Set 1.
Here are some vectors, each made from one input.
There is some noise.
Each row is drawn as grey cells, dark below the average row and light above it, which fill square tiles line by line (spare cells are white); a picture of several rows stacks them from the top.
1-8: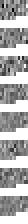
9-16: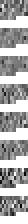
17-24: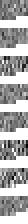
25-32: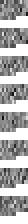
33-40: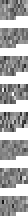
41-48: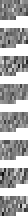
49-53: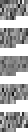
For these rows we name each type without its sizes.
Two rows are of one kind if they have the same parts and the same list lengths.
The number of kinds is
2.
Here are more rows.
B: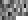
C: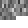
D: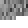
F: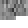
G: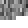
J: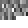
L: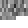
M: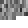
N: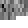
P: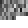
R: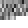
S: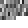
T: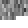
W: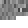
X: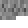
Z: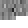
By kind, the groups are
B, C, J, M, P, S
D, F, G, L, N, R, T, W, X, Z

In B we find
a label.
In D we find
a point on a line.
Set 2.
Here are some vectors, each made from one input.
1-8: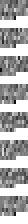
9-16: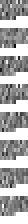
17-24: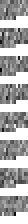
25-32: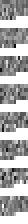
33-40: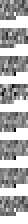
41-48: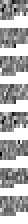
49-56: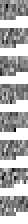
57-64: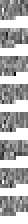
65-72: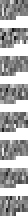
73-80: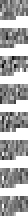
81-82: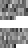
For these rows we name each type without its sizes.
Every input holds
either a point on a circle and four true/false values, or a fixed value.
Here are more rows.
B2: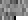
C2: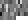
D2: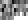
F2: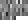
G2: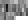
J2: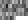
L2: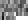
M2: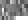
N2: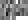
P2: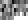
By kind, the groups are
B2, C2, F2, G2, J2, L2, M2, N2
D2, P2

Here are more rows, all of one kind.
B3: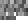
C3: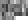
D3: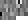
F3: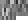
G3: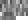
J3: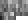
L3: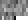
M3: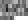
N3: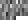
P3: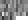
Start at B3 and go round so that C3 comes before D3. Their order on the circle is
B3, M3, C3, J3, D3, N3, L3, G3, P3, F3.
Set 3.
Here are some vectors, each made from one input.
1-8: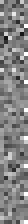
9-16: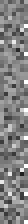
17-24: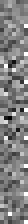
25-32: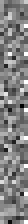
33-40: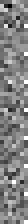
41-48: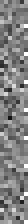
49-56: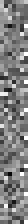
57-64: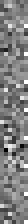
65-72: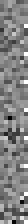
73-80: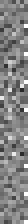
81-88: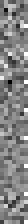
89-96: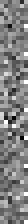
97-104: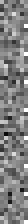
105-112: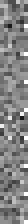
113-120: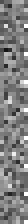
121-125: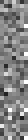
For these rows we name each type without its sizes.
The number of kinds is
2.
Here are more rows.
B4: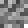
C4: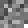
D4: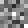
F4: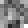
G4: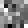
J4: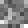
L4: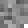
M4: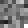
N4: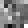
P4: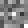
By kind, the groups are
B4, D4, L4, P4
C4, F4, G4, J4, M4, N4

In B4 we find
a label.
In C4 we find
a label and three true/false values.
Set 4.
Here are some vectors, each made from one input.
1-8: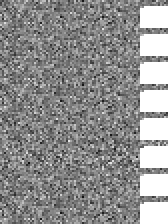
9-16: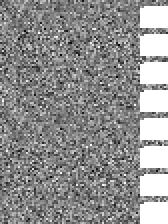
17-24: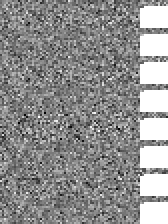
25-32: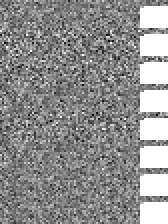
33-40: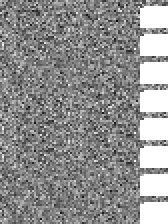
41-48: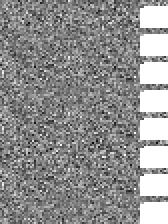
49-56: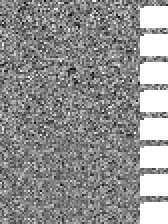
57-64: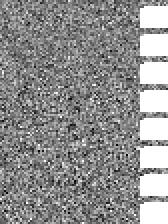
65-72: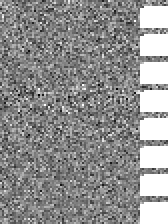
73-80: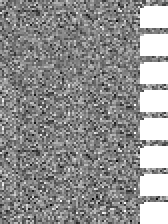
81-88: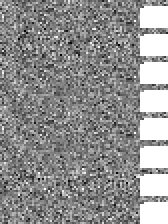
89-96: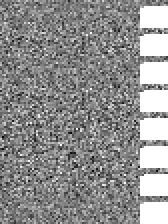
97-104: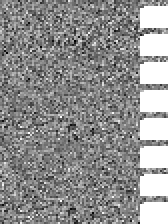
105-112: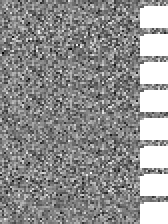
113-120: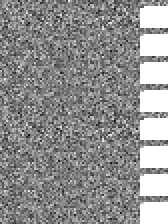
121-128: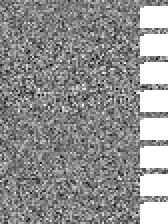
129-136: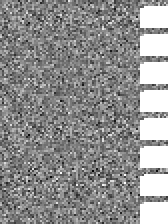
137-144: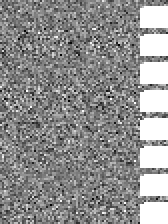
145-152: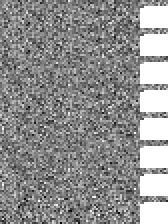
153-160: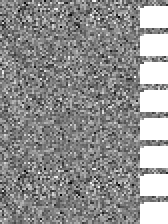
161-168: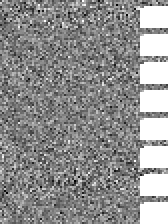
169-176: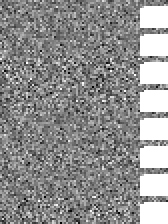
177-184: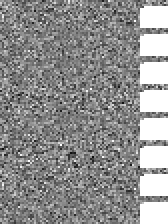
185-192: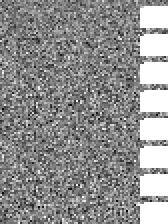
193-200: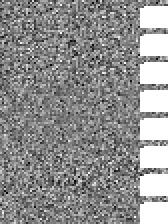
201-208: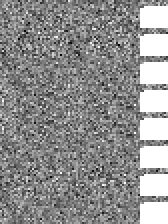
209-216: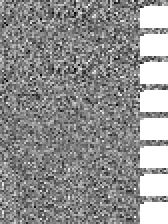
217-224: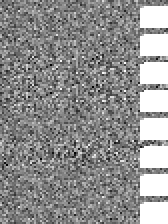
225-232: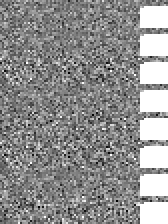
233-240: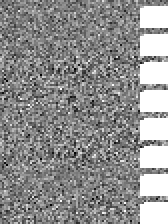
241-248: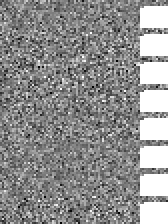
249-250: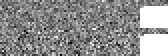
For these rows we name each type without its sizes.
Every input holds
either a point on a circle, or a point on a line.
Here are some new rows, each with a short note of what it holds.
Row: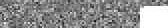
a point on a line
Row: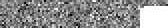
a point on a circle
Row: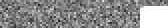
a point on a line
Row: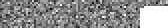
a point on a circle
